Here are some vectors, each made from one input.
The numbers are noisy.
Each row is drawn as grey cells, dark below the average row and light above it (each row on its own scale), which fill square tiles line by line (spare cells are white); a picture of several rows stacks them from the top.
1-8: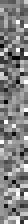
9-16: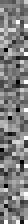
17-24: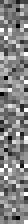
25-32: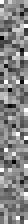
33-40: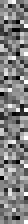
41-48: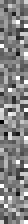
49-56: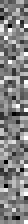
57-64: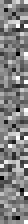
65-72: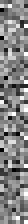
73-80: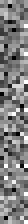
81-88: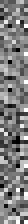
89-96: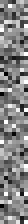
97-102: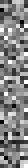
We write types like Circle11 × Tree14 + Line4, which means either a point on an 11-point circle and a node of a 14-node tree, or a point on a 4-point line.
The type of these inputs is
Bool × Bool × Bool × Bool + Line3 × Line6.
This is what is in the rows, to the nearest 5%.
About 20% of them hold a point on a 3-point line and a point on a 6-point line. The rest hold four true/false values.
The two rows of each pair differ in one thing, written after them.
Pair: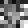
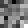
the place on the 6-point line
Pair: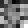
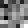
the place on the 3-point line
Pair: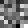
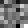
the place on the 6-point line
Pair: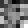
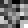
the place on the 6-point line
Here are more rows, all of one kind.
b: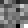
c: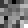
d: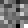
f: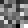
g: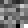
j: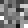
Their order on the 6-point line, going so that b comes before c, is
j, f, d, b, g, c.
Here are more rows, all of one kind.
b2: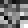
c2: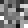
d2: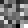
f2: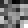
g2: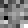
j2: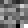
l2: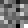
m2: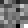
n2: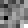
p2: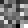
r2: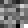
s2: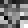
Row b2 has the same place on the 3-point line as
f2 and s2.
